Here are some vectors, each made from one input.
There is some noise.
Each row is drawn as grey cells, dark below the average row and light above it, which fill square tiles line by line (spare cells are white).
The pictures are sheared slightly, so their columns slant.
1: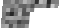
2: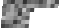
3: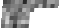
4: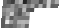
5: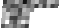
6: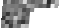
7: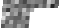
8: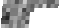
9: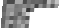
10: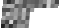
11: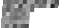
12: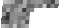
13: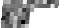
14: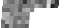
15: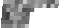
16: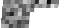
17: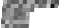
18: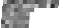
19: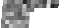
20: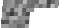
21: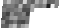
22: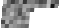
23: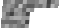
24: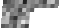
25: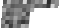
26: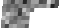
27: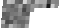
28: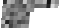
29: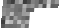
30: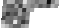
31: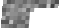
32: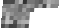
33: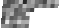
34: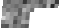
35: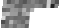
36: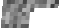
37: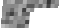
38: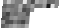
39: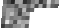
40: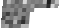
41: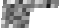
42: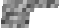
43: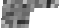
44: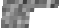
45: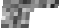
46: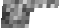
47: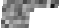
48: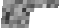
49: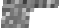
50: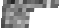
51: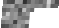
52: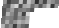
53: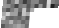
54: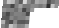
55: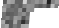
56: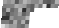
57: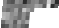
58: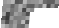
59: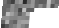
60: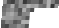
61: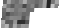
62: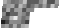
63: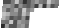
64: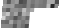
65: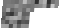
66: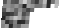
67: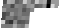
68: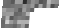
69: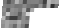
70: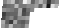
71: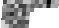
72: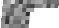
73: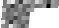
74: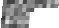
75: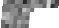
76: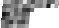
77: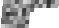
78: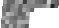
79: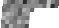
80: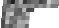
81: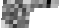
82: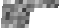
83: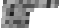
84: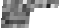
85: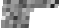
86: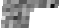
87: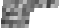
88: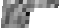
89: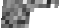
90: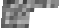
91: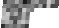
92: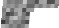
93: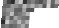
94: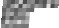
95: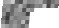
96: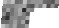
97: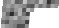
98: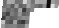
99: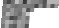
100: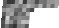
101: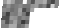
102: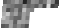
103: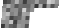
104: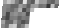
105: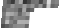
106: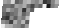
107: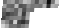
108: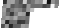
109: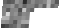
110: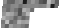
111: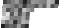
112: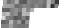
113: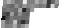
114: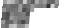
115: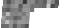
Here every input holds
either a point on an 8-point circle, or a point on an 8-point line and a true/false value.
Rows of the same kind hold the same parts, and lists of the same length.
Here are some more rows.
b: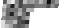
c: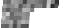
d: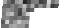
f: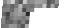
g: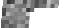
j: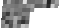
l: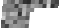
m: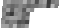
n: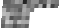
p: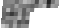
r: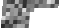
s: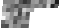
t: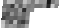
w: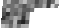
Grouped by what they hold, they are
b, f, j, m, p, t, w
c, d, g, l, n, r, s

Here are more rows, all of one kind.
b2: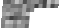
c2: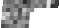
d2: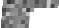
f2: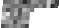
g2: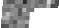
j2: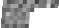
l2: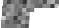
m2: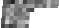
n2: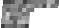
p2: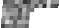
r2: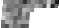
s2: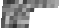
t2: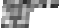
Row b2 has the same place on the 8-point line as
m2, p2 and t2.
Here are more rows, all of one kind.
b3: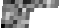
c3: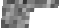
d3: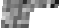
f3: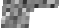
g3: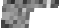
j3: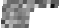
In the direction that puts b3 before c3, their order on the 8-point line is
b3, f3, c3, g3, d3, j3.
